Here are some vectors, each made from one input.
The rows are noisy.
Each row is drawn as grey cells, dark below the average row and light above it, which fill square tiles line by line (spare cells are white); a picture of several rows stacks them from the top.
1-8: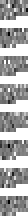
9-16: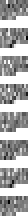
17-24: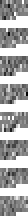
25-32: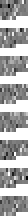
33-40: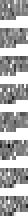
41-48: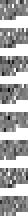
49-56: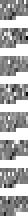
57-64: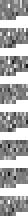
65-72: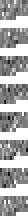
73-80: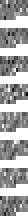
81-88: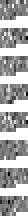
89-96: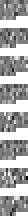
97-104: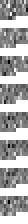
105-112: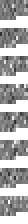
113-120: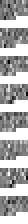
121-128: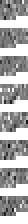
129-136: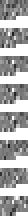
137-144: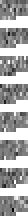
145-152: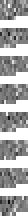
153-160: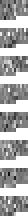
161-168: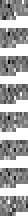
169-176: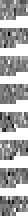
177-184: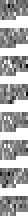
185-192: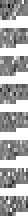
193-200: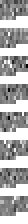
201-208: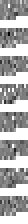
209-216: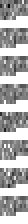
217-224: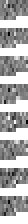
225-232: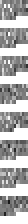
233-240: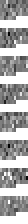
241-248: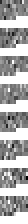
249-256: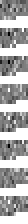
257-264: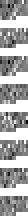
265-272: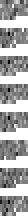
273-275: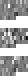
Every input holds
a point on each of two 5-point circles and a point on a 6-point line.
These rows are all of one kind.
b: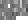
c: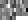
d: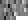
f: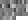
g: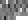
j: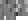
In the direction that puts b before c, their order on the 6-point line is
g, d, f, j, b, c.
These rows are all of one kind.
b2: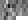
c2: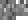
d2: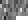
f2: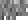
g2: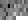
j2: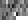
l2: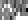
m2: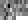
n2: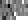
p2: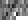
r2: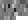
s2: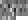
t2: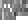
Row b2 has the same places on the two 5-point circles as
m2, s2 and t2.
